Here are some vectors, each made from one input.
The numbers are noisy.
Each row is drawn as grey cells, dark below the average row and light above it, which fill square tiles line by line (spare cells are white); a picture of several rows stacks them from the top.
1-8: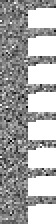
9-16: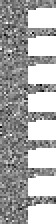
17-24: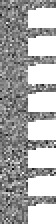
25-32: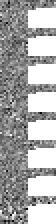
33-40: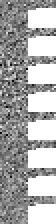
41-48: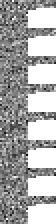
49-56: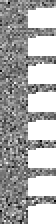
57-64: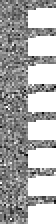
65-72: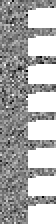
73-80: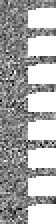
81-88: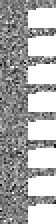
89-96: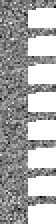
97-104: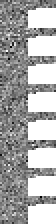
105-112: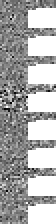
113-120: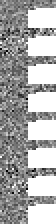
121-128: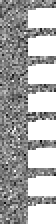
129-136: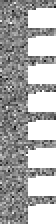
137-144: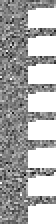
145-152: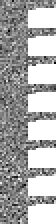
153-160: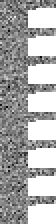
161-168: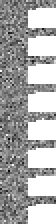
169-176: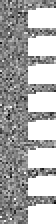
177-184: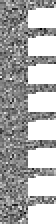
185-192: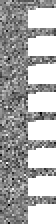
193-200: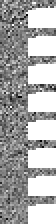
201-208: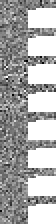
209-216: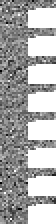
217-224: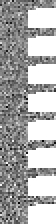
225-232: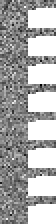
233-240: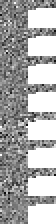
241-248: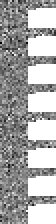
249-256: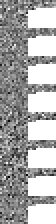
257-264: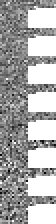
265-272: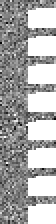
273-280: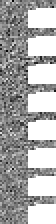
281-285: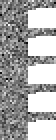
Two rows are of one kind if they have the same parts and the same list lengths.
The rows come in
3 kinds.
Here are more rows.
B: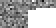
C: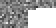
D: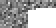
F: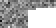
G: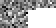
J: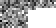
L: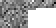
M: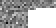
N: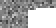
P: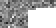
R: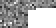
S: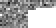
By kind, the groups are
B, R
C, D, G, L
F, J, M, N, P, S

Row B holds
a point on each of two 6-point lines.
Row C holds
a point on a 6-point line and a node of an 8-node tree.
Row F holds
a point on an 11-point line and a true/false value.
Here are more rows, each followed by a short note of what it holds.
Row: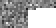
a point on each of two 6-point lines
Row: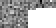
a point on a 6-point line and a node of an 8-node tree
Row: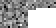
a point on each of two 6-point lines
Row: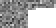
a point on an 11-point line and a true/false value
